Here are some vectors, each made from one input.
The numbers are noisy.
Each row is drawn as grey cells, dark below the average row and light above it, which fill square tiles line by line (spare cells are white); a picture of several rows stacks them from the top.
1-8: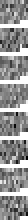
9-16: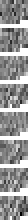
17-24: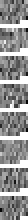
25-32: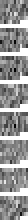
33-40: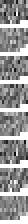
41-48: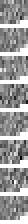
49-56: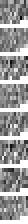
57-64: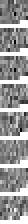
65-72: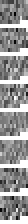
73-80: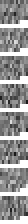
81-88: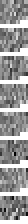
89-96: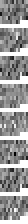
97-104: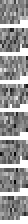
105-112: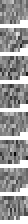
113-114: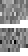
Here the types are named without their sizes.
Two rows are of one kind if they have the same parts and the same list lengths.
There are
2 kinds of row.
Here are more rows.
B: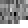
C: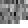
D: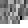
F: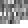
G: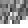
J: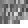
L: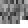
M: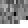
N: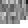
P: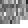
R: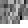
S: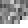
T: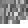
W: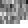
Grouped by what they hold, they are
B, C, L, M
D, F, G, J, N, P, R, S, T, W

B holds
a point on a circle, a label and a true/false value.
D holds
a point on a circle, a point on a line and a true/false value.
